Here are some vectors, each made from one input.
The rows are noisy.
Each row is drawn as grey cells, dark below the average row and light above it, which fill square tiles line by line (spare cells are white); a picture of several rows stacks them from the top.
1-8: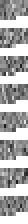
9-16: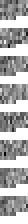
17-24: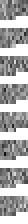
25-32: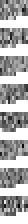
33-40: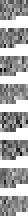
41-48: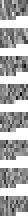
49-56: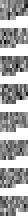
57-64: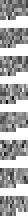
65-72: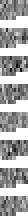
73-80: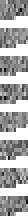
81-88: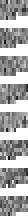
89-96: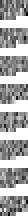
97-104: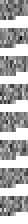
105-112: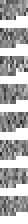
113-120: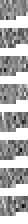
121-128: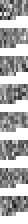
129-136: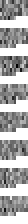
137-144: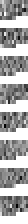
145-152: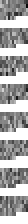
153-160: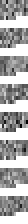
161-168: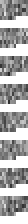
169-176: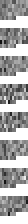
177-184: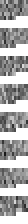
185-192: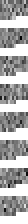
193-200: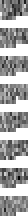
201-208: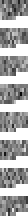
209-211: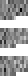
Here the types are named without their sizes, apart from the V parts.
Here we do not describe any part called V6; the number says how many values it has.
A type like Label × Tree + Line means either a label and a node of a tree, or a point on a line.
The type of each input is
Bool × Bool × Bool + Label × (Tree + V6) + Line.
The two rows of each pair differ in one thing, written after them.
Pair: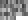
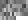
the label
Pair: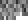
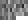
the value of V6
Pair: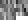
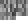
the value of V6
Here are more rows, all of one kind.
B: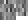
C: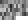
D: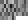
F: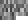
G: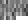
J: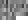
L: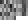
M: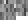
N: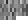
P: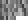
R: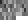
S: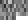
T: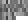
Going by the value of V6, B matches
C, D, F and M.
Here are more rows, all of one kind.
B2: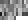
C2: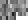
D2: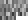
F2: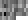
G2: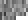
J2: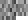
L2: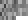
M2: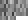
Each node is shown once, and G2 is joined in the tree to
C2 and F2.
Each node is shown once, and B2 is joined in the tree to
C2 and L2.
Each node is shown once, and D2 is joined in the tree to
C2 and M2.
